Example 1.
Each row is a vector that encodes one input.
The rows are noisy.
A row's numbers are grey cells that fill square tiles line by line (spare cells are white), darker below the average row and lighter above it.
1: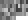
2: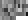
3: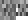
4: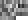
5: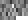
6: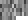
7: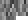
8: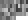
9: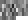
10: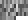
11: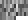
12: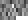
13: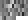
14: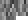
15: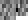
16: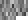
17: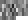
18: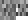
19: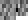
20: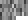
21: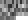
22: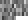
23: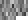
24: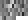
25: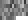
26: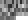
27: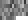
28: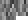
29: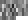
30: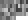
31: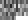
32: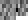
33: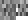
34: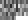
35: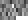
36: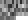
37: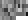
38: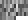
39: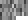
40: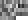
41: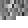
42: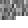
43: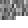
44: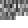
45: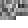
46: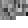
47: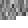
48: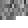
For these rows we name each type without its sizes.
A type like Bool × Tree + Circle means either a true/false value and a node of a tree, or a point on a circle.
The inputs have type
Bool × Bool × Bool × Bool.
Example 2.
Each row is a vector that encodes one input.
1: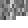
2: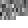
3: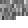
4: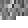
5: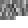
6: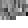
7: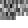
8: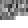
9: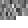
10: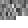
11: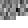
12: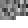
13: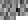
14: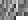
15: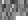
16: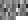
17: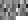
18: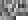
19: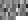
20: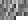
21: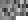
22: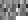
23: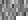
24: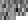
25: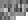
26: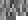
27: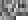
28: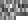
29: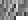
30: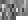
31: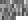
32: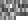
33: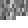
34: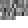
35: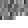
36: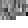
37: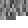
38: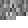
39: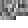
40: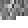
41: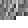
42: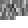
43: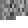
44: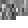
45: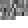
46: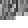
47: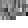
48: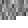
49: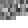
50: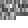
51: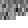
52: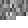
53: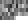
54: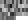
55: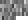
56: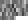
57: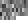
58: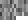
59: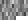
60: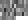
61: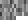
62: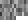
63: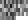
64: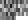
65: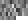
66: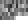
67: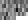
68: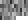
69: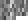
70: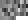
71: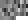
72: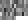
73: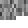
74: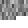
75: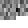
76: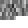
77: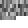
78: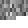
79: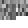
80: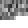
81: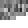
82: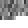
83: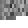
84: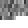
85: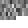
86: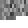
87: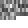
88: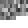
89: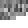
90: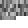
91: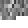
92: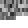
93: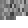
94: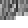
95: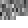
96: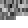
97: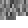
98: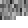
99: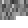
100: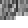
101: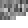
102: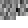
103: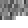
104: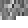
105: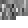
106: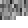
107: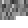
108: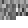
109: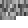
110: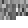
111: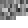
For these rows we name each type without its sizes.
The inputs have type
Bool × Bool × Bool × Bool × Bool.
